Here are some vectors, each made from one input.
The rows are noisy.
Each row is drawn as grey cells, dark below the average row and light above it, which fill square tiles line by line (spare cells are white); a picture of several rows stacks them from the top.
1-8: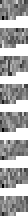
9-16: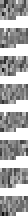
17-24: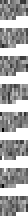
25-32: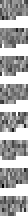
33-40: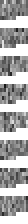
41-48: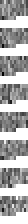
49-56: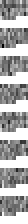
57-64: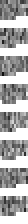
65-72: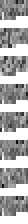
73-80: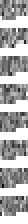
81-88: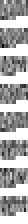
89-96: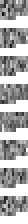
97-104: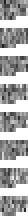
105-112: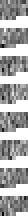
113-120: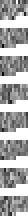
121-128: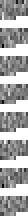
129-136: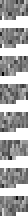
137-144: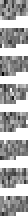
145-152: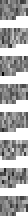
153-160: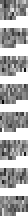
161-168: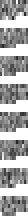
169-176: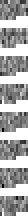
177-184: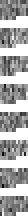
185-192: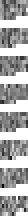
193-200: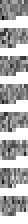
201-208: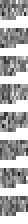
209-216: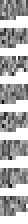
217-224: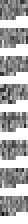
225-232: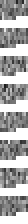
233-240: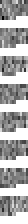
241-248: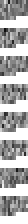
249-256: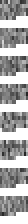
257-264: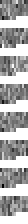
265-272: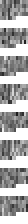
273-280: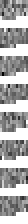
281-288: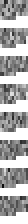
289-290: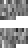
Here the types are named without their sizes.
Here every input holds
either a point on a circle and a node of a tree, or a list of points on a line.
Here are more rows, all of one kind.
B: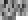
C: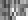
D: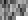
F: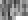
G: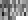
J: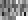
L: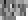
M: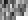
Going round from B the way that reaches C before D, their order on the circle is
B, J, G, F, C, D, M, L.
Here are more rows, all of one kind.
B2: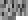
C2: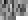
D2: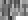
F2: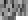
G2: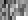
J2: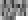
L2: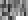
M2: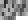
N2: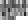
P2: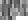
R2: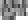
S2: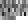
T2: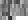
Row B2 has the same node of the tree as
C2 and F2.
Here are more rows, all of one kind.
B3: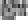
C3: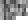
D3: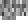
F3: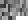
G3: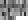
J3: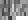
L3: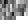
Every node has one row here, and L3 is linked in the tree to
F3.
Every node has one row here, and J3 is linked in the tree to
D3 and G3.
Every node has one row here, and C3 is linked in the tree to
B3.
